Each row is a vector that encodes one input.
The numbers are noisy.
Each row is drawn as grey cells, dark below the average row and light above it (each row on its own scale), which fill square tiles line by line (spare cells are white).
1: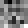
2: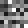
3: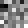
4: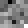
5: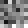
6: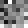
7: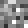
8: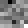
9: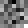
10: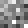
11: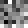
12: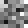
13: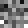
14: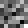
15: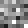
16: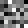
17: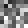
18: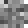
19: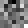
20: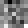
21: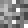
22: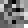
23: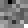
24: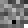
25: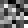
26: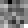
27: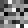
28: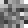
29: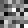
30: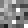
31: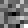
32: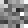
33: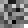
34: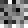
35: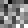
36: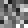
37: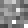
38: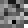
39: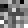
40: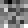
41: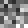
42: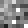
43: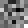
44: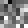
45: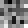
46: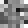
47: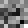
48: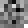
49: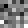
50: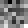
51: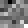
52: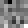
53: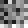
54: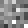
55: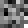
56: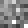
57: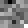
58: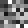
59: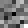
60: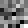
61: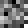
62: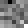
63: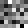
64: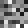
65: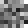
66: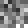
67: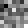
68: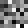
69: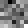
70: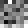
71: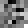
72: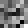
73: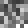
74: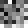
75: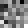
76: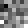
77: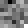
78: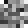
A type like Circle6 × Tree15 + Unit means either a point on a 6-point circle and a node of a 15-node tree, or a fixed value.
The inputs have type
Bool × Label10.
